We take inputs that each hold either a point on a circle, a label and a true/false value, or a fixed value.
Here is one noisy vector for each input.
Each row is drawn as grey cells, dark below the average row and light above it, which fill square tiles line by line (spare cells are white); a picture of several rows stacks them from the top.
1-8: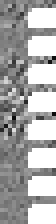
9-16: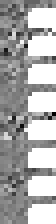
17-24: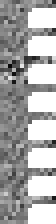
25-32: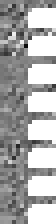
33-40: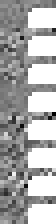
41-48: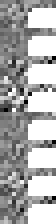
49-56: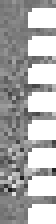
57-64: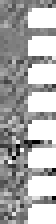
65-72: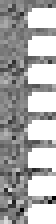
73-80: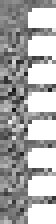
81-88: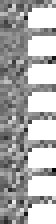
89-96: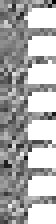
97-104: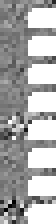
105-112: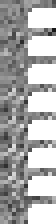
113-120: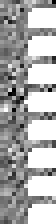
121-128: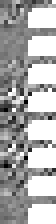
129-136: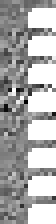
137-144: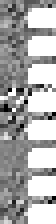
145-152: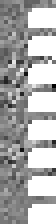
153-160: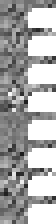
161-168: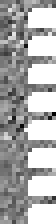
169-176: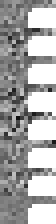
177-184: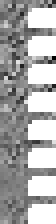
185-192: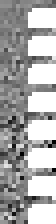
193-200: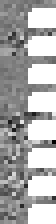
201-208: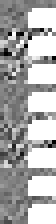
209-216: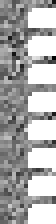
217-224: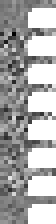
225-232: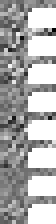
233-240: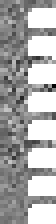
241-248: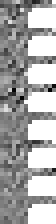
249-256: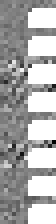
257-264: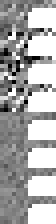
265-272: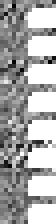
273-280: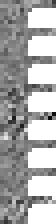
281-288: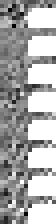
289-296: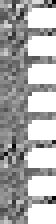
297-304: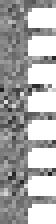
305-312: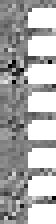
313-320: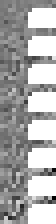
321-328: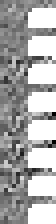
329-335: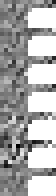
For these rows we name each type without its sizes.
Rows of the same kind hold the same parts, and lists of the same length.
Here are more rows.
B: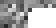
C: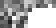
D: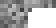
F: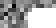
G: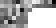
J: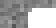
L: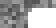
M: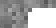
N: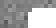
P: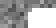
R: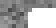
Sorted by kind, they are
B, D, G, J, L, M, N, P, R
C, F

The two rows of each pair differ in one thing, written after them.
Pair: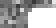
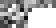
the label
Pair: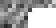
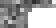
the place on the circle
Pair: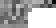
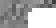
the place on the circle
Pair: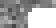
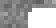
the label
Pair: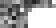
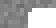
the label
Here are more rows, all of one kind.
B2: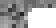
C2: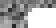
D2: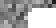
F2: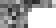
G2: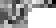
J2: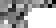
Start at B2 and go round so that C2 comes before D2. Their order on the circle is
B2, C2, G2, F2, D2, J2.
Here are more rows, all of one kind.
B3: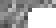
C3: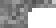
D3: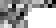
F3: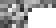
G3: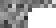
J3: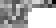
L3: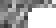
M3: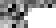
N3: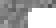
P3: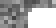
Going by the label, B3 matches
D3, L3 and P3.
